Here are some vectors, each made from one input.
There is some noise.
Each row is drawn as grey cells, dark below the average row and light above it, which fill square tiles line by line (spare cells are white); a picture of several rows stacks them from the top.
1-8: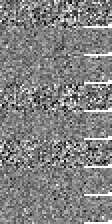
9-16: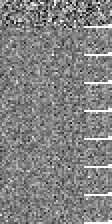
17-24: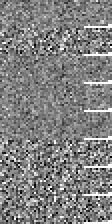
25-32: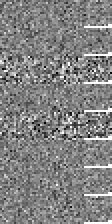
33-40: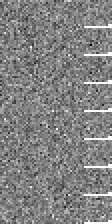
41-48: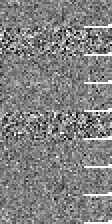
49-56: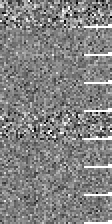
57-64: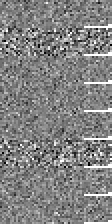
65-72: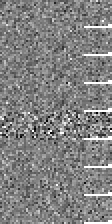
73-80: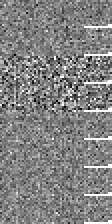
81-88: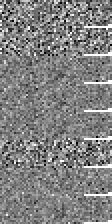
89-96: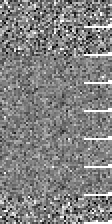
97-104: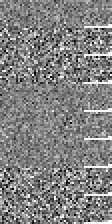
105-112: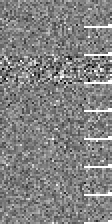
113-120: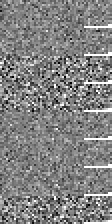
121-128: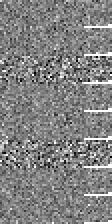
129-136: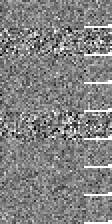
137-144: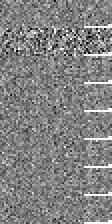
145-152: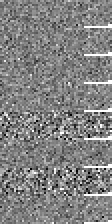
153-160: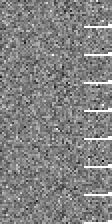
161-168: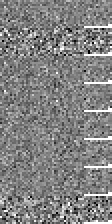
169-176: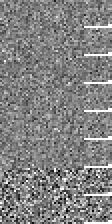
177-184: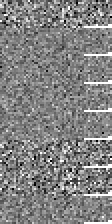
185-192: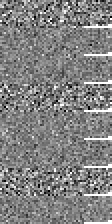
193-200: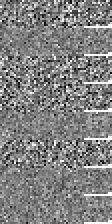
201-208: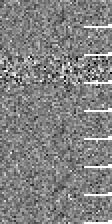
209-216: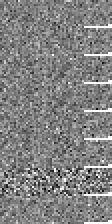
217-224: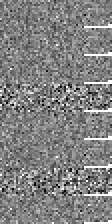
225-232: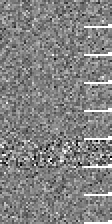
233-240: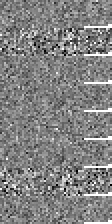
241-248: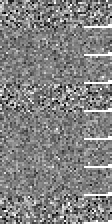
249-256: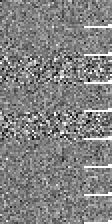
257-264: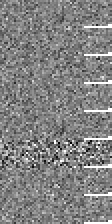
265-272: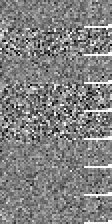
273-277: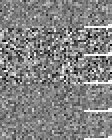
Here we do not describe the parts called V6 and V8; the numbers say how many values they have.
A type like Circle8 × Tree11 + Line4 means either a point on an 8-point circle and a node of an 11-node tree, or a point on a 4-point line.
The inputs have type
Label4 × Label11 × V6 + V8.
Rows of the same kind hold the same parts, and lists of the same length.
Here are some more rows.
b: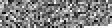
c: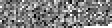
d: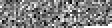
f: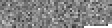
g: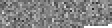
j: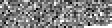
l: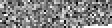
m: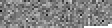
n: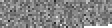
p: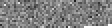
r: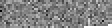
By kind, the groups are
b, c, d, j, l
f, g, m, n, p, r

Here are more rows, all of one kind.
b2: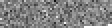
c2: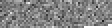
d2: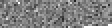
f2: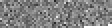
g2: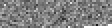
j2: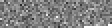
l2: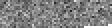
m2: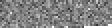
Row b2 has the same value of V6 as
f2 and g2.
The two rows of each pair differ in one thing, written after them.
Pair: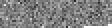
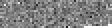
one of the two labels
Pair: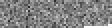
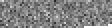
one of the two labels
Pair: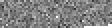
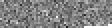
one of the two labels
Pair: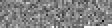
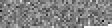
the value of V6
